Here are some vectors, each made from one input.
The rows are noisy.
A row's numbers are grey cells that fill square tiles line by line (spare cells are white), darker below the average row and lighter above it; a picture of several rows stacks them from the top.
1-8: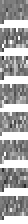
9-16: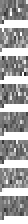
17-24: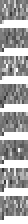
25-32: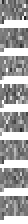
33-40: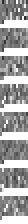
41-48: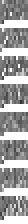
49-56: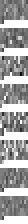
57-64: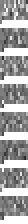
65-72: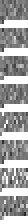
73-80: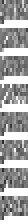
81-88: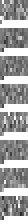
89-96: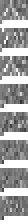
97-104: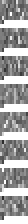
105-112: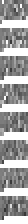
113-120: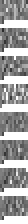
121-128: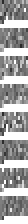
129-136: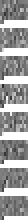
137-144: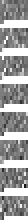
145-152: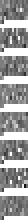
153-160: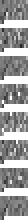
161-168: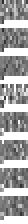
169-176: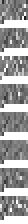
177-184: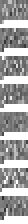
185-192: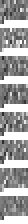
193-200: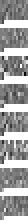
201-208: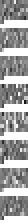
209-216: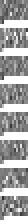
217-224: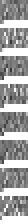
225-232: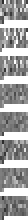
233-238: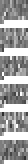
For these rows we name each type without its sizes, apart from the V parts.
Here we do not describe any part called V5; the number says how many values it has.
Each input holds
either a point on a line, or a list of items, each a true/false value and a value of V5.
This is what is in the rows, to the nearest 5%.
About 25% of them hold a point on a line. The rest are lists of items, each a true/false value and a value of V5.
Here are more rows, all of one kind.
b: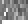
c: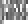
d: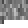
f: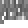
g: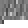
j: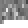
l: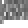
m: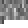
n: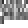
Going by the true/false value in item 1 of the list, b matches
c, f and l.
